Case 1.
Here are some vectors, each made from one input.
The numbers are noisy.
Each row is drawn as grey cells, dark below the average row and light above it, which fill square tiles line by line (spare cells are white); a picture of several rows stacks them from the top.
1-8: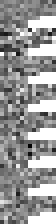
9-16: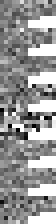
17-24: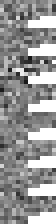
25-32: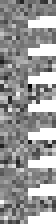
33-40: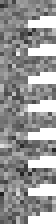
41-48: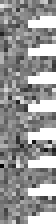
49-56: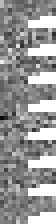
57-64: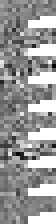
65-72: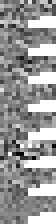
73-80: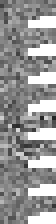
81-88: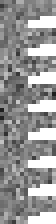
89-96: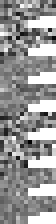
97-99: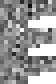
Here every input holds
a list of up to two points on a 12-point line.
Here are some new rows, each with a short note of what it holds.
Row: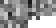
the empty list
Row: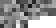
a list of one item
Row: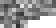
a list of two items
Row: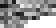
a list of one item
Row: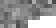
a list of two items
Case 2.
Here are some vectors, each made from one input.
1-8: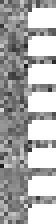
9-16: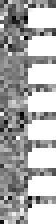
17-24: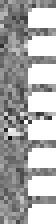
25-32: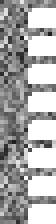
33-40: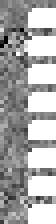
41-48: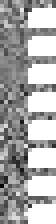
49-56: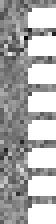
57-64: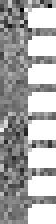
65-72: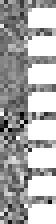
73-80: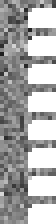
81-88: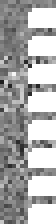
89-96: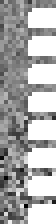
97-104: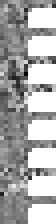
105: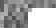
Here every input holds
a list of up to two points on an 8-point line.
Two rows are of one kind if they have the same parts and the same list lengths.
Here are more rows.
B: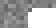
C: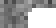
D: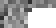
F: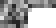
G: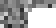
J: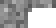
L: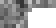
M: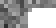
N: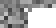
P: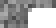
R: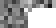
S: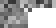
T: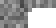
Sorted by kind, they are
B, D, F
C, R, S
G, J, L, M, N, P, T

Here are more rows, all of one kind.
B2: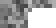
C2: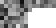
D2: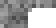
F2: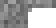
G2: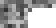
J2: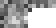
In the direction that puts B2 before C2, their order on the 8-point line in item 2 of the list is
B2, D2, F2, J2, G2, C2.
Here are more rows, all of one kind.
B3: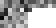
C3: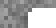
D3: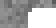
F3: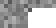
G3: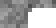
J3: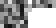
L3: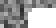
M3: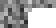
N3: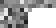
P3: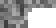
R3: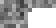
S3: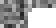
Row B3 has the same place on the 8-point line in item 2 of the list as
G3 and P3.
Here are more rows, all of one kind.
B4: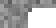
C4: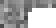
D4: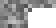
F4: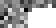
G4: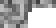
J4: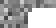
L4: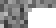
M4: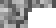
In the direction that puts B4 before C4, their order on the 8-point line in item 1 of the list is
G4, B4, M4, D4, L4, F4, C4, J4.
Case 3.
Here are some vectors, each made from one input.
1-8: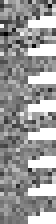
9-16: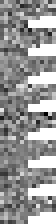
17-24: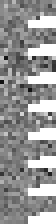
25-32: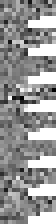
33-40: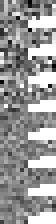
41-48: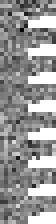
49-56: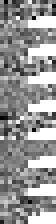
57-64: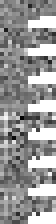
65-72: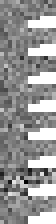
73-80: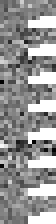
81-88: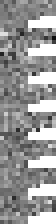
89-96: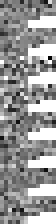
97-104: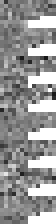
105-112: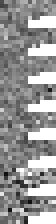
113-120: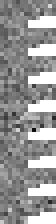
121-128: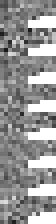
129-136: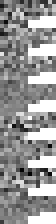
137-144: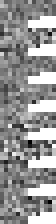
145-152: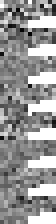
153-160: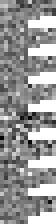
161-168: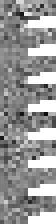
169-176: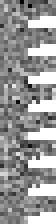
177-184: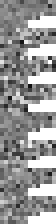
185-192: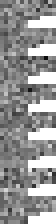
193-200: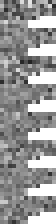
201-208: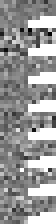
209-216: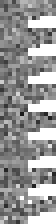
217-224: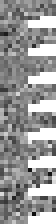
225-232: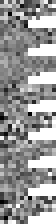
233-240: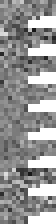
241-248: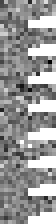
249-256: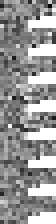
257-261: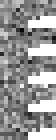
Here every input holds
a point on a 17-point line, together with either a fixed value, or a node of a 15-node tree.
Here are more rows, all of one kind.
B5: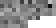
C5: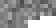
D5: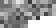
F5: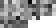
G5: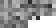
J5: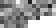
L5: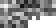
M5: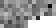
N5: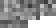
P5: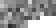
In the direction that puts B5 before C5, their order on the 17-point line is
D5, J5, G5, B5, F5, C5, N5, M5, P5, L5.
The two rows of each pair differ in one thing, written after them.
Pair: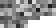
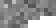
the place on the 17-point line
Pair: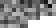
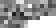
the node of the tree
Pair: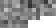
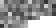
the place on the 17-point line
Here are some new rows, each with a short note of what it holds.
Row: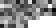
a point on a 17-point line
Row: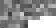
a point on a 17-point line
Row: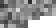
a point on a 17-point line
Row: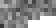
a point on a 17-point line and a node of a 15-node tree
